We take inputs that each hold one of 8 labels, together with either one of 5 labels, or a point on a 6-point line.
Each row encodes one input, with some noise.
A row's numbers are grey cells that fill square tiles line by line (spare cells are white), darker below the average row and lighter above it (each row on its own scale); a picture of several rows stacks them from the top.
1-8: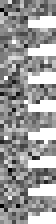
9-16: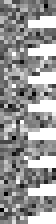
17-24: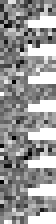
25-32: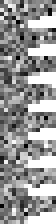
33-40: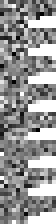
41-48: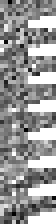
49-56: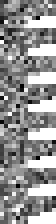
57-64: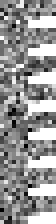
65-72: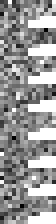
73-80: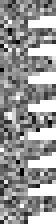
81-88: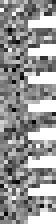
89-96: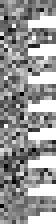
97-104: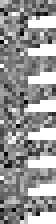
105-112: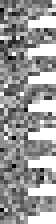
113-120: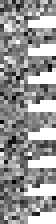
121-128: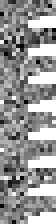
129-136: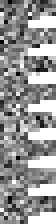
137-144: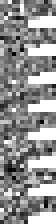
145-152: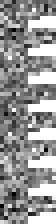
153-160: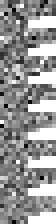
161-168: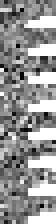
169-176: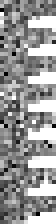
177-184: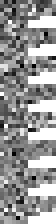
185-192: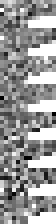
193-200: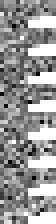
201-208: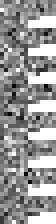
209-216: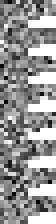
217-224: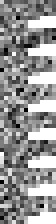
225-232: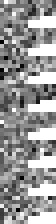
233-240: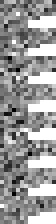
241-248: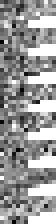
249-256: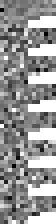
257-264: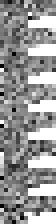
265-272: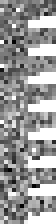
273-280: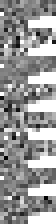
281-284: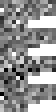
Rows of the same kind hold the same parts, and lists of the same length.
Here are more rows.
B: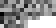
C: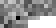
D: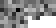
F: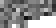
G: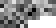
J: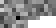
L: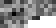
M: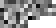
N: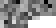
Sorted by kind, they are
B, C, F, G, J, L
D, M, N

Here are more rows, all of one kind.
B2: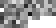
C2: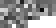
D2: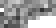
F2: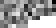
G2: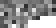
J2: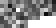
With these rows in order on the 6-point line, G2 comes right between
F2 and J2.
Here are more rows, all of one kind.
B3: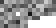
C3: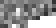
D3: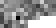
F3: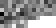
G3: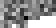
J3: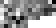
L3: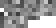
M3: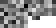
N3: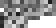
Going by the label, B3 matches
C3, J3 and M3.
